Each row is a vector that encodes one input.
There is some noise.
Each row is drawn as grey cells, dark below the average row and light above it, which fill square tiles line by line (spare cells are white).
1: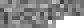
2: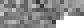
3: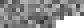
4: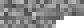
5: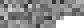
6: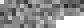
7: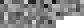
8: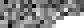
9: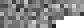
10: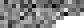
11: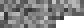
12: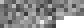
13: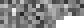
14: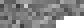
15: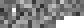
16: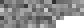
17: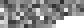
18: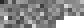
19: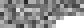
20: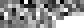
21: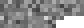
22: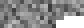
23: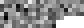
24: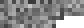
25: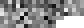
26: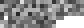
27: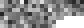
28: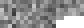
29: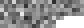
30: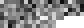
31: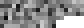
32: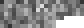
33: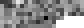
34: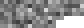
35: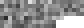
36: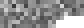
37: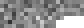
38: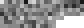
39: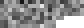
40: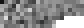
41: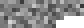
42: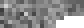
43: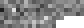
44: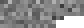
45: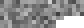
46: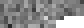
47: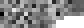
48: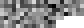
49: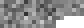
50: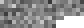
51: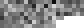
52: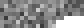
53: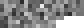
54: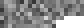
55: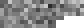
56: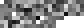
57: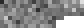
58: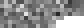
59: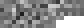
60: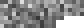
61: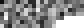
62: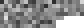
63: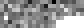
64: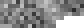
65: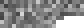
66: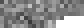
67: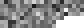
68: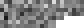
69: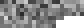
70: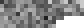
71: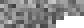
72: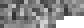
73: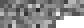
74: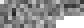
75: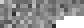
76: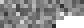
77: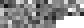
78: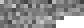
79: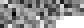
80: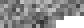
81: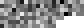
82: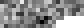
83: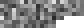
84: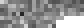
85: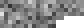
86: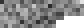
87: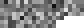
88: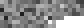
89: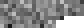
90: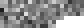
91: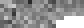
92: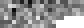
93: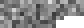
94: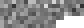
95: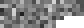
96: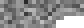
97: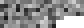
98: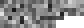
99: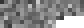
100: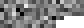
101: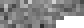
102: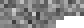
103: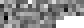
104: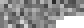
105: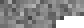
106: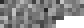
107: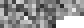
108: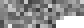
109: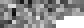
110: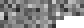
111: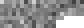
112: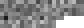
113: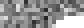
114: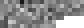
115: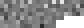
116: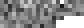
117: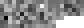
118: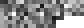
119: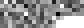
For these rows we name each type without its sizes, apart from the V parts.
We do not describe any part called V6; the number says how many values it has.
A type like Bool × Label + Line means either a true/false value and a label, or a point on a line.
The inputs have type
Bool × Bool × Bool × List(V6) + Line.
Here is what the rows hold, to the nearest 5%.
About 10% of them hold a point on a line. The rest hold three true/false values, together with a list of values of V6.
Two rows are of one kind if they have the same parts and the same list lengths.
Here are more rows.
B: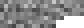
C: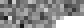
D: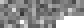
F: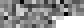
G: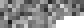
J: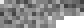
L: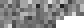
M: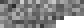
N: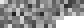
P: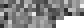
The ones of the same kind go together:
B, L, M, P
C
D, G, J, N
F

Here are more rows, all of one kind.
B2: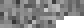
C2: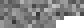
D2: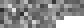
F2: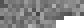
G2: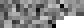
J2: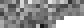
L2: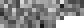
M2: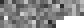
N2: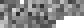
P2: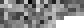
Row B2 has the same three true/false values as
C2, G2, M2 and N2.
